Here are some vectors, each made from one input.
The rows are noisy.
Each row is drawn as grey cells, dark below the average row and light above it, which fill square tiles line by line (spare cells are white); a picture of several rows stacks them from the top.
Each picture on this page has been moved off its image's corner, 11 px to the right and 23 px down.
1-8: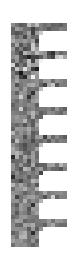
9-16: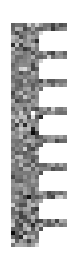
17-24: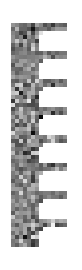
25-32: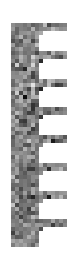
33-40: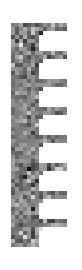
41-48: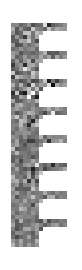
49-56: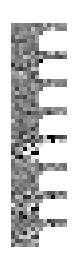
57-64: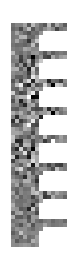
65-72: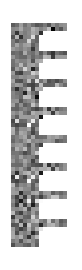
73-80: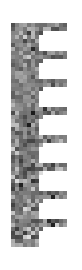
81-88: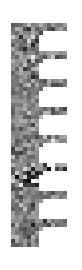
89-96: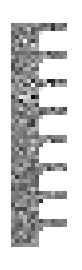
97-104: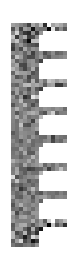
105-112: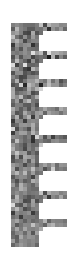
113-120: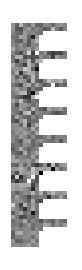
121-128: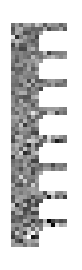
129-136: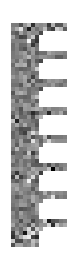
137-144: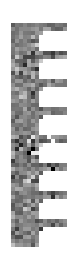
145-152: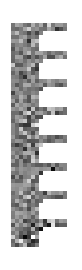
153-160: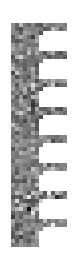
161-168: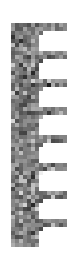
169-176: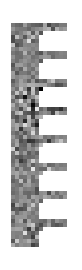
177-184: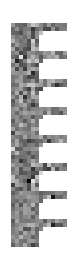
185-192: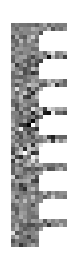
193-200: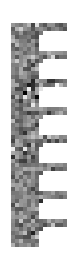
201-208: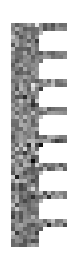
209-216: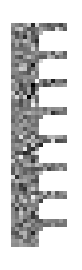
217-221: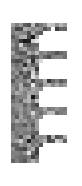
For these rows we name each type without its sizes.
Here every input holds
either a point on a circle, a label and four true/false values, or a list of points on a line.
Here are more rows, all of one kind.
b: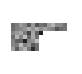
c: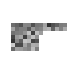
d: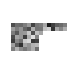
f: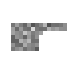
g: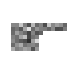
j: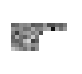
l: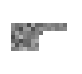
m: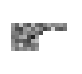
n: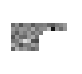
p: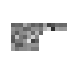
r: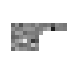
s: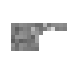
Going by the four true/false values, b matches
g and l.
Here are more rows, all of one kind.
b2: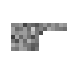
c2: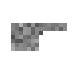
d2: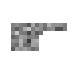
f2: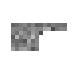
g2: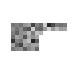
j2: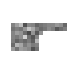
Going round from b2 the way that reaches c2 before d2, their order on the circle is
b2, j2, c2, f2, g2, d2.
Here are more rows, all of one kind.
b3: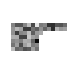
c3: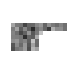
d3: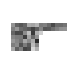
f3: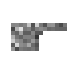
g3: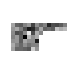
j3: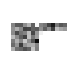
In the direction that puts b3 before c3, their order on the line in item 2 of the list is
j3, b3, f3, g3, d3, c3.
